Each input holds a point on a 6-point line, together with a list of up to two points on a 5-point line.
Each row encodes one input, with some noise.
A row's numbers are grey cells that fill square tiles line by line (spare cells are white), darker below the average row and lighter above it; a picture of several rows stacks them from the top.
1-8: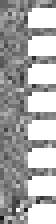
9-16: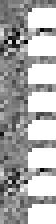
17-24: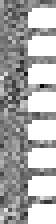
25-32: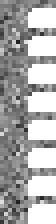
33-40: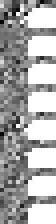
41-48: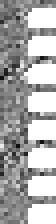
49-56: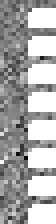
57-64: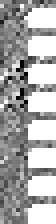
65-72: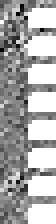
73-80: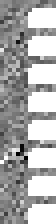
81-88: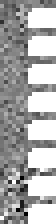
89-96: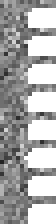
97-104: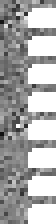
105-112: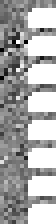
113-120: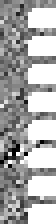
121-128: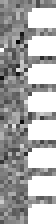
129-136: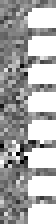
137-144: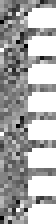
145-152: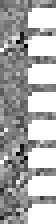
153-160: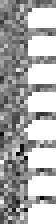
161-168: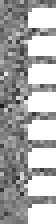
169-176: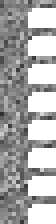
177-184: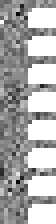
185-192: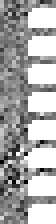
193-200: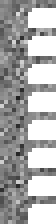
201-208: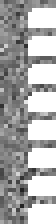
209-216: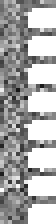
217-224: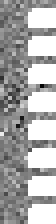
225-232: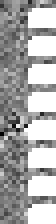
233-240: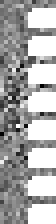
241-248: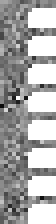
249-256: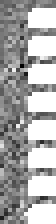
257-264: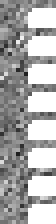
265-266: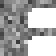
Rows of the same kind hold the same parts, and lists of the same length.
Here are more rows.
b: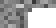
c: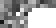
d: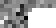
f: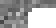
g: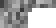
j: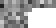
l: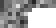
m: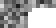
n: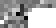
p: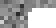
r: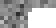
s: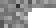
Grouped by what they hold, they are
b, g, l, s
c, f, j
d, m, n, p, r

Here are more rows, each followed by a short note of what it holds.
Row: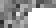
a point on a 6-point line, together with a list of one item
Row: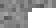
a point on a 6-point line, together with a list of one item
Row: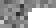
a point on a 6-point line, together with the empty list
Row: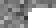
a point on a 6-point line, together with the empty list
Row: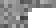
a point on a 6-point line, together with a list of one item
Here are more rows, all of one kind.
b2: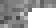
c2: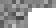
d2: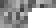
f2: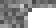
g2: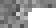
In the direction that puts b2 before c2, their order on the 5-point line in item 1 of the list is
f2, b2, d2, c2, g2.
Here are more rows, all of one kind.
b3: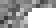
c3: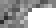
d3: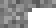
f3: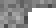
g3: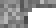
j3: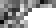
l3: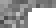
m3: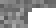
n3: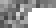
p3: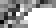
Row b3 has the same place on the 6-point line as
c3, j3 and p3.
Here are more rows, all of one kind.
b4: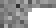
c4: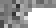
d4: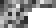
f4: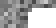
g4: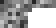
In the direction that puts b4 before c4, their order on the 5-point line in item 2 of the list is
b4, c4, d4, g4, f4.
